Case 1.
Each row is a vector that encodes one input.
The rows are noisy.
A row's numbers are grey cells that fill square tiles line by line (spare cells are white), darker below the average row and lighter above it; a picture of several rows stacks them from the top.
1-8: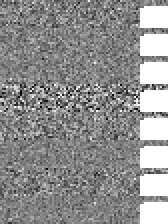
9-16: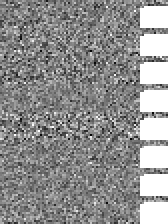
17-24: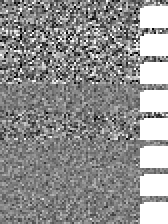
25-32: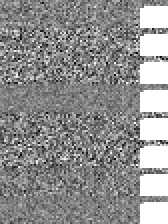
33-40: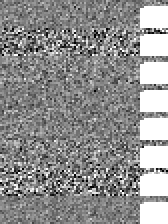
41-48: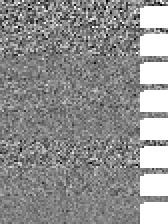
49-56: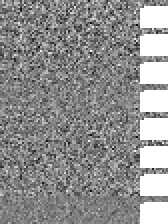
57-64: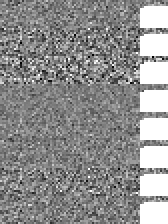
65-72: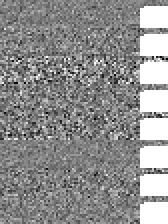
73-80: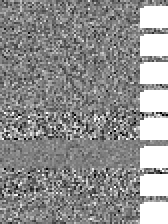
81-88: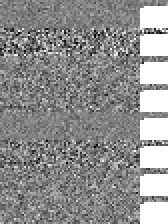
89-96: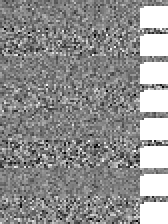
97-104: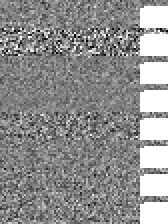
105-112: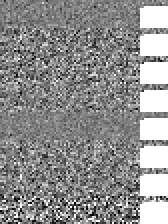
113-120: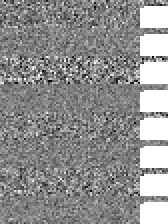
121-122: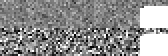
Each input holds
a point on a 16-point circle and four true/false values.
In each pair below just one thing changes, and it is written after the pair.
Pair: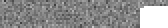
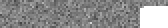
the place on the 16-point circle
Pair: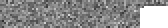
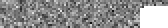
one of the four true/false values
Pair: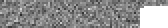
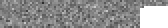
the place on the 16-point circle
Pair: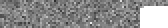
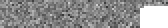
the place on the 16-point circle
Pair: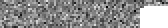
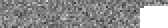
the place on the 16-point circle
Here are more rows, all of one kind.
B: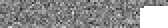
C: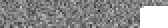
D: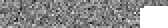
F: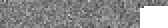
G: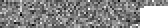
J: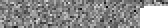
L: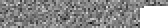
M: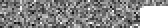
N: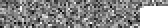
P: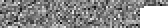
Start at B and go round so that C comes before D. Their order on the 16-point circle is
B, J, G, C, M, D, N, L, F, P.
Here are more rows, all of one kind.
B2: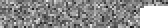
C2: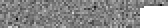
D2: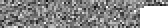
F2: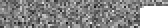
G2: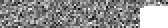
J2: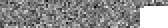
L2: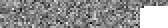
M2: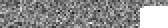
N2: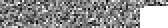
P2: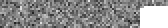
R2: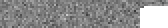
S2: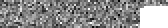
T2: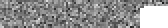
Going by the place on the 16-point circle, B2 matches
L2, P2 and T2.
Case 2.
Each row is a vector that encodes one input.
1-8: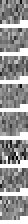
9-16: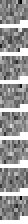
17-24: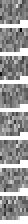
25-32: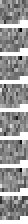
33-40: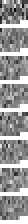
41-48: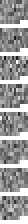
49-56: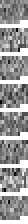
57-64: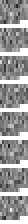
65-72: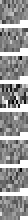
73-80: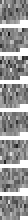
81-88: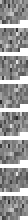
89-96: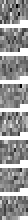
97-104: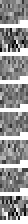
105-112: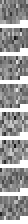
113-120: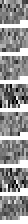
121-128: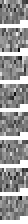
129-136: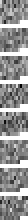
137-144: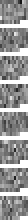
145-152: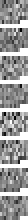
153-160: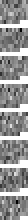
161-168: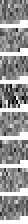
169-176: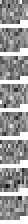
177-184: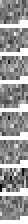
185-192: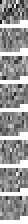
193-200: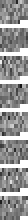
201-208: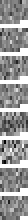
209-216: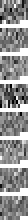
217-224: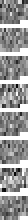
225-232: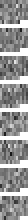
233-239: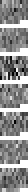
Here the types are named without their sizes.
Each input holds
a list of points on a circle.
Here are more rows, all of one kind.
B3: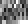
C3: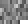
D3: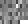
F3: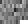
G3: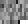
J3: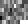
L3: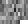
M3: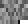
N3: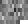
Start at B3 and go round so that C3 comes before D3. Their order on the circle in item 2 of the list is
B3, C3, M3, G3, D3, L3, N3, F3, J3.
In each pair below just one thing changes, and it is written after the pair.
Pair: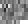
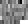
the place on the circle in item 1 of the list
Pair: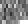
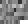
the place on the circle in item 1 of the list
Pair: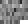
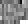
the place on the circle in item 1 of the list
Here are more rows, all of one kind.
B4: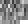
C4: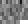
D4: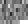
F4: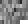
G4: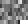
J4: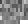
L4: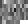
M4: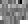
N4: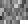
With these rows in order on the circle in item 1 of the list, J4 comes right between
B4 and C4.
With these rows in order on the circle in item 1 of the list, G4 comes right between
L4 and N4.
